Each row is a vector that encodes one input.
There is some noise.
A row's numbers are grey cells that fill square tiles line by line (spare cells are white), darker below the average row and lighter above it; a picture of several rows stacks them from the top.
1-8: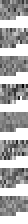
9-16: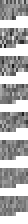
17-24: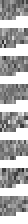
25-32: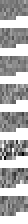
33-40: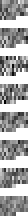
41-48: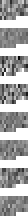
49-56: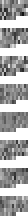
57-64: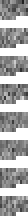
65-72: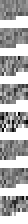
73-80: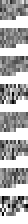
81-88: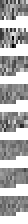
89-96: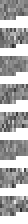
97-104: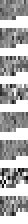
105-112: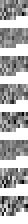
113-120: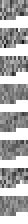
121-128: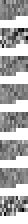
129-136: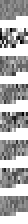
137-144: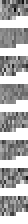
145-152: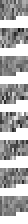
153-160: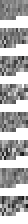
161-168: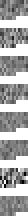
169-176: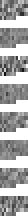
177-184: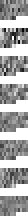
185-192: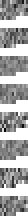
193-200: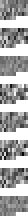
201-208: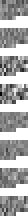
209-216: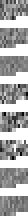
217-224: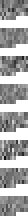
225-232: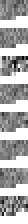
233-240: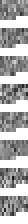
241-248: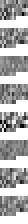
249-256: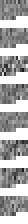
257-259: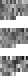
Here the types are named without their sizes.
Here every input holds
a point on a line, together with either a point on a line, or four true/false values.
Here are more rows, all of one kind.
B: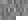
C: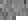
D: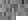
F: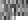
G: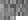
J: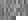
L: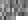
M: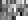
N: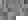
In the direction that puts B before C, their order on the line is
L, G, F, J, D, M, B, N, C.
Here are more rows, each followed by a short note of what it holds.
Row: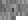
a point on each of two lines
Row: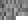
a point on each of two lines
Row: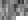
a point on each of two lines
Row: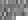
a point on each of two lines
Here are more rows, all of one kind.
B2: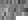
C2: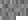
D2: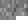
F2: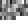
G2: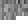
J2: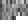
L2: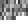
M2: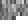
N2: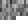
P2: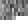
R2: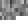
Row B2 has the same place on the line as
G2 and R2.
